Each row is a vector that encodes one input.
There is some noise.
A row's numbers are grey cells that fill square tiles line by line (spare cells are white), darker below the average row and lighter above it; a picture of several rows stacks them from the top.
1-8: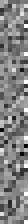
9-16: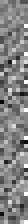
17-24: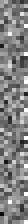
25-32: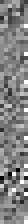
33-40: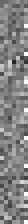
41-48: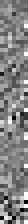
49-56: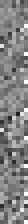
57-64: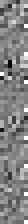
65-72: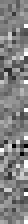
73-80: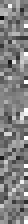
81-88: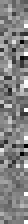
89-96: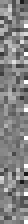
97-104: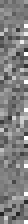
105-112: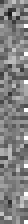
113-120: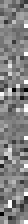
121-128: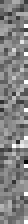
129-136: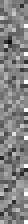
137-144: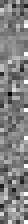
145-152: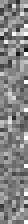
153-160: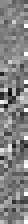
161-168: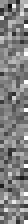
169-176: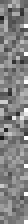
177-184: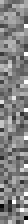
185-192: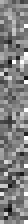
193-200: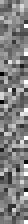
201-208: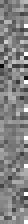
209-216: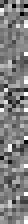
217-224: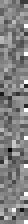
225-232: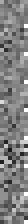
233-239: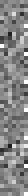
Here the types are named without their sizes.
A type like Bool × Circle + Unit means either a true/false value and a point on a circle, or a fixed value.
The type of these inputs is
Bool × List(Line) + Circle.
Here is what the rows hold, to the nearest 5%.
About 25% of them hold a point on a circle. The rest hold a true/false value, together with a list of points on a line.
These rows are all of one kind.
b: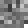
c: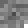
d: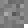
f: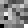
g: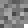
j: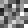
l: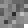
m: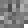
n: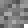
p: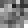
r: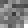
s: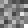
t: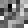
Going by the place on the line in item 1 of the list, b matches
g, l, r and s.
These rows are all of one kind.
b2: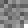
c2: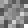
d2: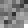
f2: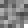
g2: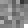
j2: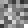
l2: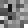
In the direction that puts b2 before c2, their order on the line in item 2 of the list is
f2, b2, j2, c2, d2, g2, l2.
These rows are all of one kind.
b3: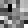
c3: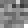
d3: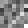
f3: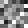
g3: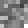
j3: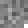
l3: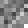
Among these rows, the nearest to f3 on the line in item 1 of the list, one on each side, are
d3 and l3.
